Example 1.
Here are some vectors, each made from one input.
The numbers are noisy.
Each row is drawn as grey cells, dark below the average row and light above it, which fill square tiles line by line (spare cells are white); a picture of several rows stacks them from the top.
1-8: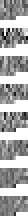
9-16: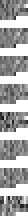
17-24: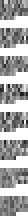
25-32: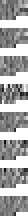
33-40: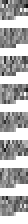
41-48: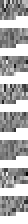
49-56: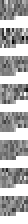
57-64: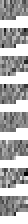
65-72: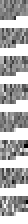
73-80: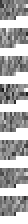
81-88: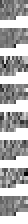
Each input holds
either a point on a 7-point line, or a point on an 8-point line.
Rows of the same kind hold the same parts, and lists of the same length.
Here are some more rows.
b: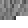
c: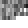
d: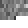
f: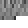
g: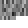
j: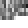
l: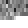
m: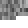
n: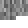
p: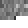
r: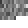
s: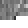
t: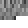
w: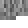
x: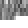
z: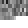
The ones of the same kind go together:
b, d, f, m, n, p, r, s, t, w
c, g, j, l, x, z

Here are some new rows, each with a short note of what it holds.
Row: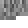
a point on a 7-point line
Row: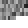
a point on an 8-point line
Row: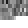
a point on an 8-point line
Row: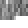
a point on an 8-point line
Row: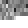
a point on an 8-point line
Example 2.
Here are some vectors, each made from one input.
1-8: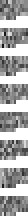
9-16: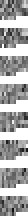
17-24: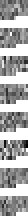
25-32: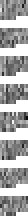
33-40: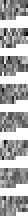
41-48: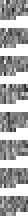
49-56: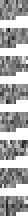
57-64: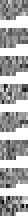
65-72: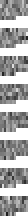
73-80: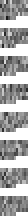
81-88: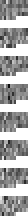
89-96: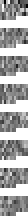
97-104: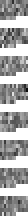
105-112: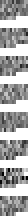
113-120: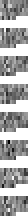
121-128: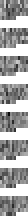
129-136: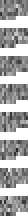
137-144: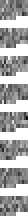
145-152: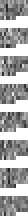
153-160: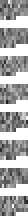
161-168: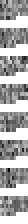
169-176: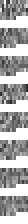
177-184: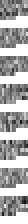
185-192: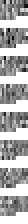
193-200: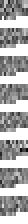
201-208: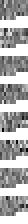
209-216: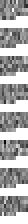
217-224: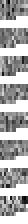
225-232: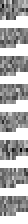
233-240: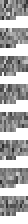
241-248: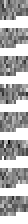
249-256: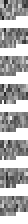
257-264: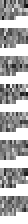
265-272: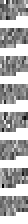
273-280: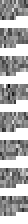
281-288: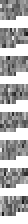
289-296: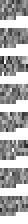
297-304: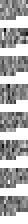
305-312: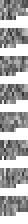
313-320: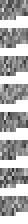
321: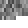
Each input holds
either a point on a 16-point circle, or a point on a 17-point circle, or a fixed value.
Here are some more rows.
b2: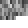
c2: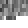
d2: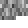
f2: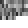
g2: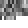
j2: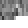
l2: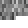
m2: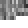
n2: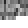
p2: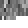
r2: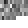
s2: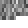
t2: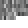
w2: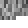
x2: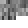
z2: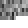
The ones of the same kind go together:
b2, f2
c2, d2, r2, w2, x2
g2, j2, l2, m2, n2, p2, s2, t2, z2

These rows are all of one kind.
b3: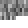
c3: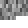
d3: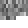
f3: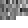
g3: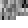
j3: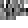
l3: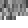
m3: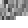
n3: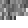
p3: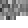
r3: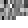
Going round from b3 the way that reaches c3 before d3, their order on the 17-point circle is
b3, r3, m3, c3, f3, d3, p3, l3, n3, g3, j3.
